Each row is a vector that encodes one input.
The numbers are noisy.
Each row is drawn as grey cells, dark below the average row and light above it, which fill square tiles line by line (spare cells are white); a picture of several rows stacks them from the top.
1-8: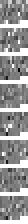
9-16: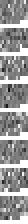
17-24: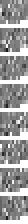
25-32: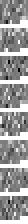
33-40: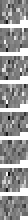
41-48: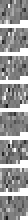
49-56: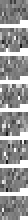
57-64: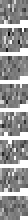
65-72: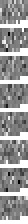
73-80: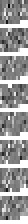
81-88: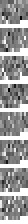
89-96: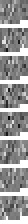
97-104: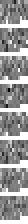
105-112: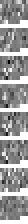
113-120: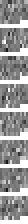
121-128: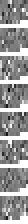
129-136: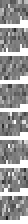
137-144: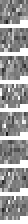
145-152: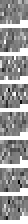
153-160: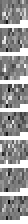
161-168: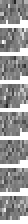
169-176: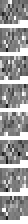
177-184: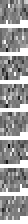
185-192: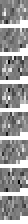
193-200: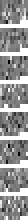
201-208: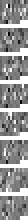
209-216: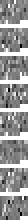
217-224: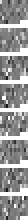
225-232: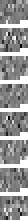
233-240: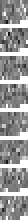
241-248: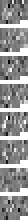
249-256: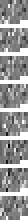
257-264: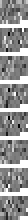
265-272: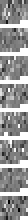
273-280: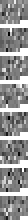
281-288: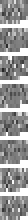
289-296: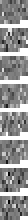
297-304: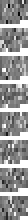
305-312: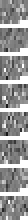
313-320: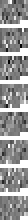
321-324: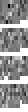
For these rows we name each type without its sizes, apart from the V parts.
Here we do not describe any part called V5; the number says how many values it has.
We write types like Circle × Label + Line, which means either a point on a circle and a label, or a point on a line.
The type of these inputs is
(Bool × Bool × Bool + V5) × Line.
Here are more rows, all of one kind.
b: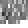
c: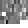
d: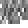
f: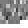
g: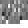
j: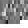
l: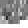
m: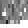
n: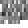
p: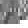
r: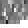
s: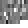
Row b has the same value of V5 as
d, n, r and s.
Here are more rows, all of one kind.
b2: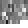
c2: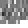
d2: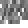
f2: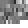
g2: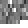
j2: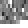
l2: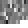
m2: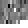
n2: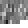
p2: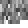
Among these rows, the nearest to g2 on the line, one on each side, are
j2 and m2.
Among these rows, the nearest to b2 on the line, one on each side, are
l2 and n2.
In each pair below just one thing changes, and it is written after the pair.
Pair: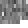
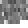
one of the three true/false values
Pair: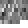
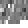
one of the three true/false values
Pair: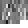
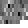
the place on the line
